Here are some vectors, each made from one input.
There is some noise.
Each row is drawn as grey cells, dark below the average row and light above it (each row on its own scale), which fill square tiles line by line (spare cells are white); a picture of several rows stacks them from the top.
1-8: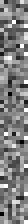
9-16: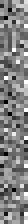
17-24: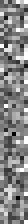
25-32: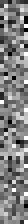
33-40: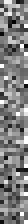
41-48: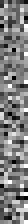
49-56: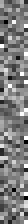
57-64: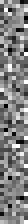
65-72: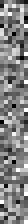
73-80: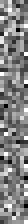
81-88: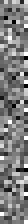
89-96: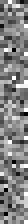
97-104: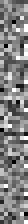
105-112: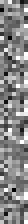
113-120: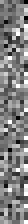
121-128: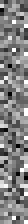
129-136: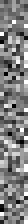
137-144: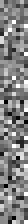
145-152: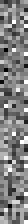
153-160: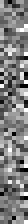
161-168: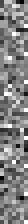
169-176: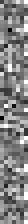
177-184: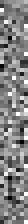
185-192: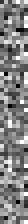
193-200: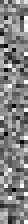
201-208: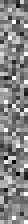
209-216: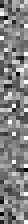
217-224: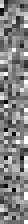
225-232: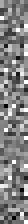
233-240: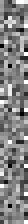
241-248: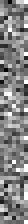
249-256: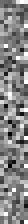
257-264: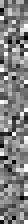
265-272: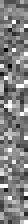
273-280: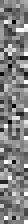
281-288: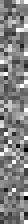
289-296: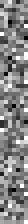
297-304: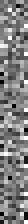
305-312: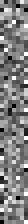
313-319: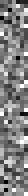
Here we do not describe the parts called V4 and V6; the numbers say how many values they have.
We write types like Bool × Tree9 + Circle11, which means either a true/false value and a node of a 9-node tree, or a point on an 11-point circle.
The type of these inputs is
Bool × Circle9 × ((Line5 + V6) × V4 + Line8).
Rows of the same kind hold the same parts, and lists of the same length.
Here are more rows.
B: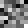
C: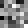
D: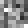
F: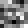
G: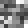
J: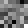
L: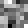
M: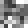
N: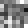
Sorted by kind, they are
B, F, L
C, D, J
G, M, N

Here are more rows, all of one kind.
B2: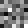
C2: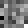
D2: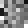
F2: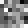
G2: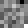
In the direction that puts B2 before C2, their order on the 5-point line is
F2, D2, G2, B2, C2.
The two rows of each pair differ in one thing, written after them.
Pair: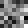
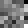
the place on the 9-point circle
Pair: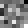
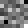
the value of V4
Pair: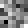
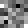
the value of V4
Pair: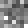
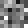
the true/false value
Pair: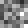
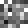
the value of V4
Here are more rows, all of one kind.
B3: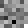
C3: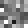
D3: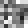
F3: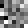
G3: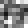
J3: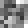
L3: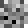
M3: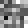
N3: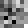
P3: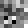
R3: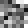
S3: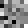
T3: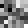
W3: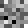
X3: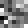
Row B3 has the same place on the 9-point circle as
C3, D3, L3 and W3.
